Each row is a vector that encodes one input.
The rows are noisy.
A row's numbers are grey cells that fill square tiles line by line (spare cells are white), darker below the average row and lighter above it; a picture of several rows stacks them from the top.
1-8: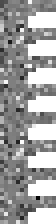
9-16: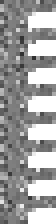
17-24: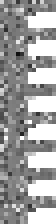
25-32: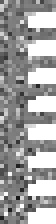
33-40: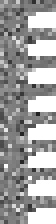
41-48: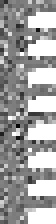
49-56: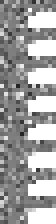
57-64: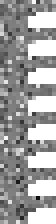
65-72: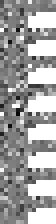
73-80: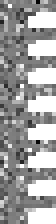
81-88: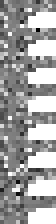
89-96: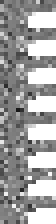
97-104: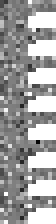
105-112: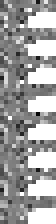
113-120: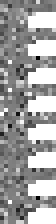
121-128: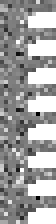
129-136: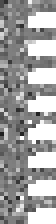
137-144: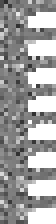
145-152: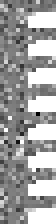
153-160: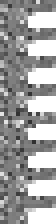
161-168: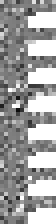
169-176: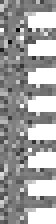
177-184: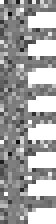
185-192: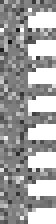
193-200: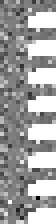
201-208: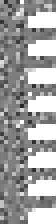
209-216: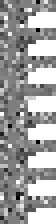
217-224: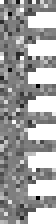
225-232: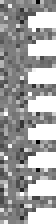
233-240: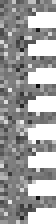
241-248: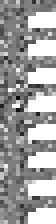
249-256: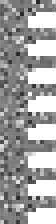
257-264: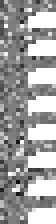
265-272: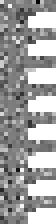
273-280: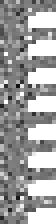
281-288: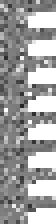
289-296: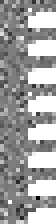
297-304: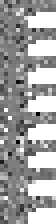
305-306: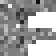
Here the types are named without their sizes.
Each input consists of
a list of points on a line.
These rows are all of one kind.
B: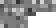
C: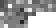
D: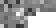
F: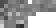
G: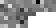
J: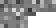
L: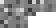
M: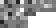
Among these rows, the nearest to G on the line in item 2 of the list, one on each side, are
B and J.
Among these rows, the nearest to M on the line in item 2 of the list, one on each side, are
D and J.
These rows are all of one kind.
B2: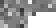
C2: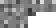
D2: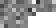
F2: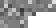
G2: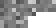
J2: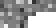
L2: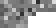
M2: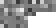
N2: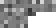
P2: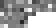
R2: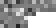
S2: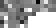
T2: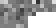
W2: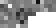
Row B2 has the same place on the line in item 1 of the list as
F2, L2 and T2.
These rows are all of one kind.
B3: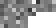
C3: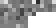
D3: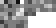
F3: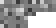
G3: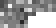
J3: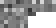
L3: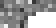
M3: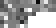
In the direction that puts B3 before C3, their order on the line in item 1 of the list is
D3, F3, J3, B3, C3, L3, G3, M3.
